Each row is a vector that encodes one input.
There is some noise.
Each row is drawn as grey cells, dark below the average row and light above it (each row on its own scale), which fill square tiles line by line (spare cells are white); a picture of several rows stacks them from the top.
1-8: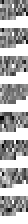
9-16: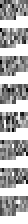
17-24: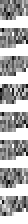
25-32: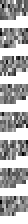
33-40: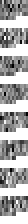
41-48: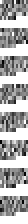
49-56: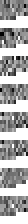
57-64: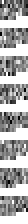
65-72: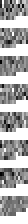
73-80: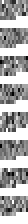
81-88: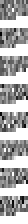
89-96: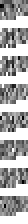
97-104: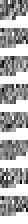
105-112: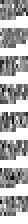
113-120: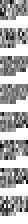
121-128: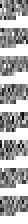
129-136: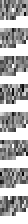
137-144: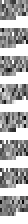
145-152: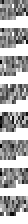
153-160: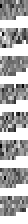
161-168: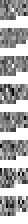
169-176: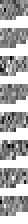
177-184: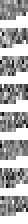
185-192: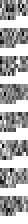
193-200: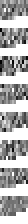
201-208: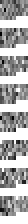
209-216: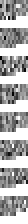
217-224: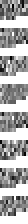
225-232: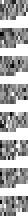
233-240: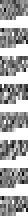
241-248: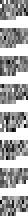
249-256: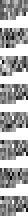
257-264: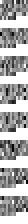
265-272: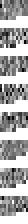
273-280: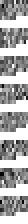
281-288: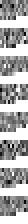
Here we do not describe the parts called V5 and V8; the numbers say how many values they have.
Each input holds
either one of 11 labels and a value of V8, or a true/false value and a value of V5.
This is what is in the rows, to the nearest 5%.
About 70% of them hold one of 11 labels and a value of V8. The rest hold a true/false value and a value of V5.
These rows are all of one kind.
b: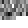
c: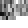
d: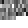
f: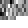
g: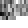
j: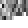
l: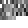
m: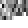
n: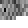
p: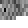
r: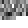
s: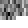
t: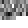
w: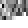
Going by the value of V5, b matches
d, r and t.
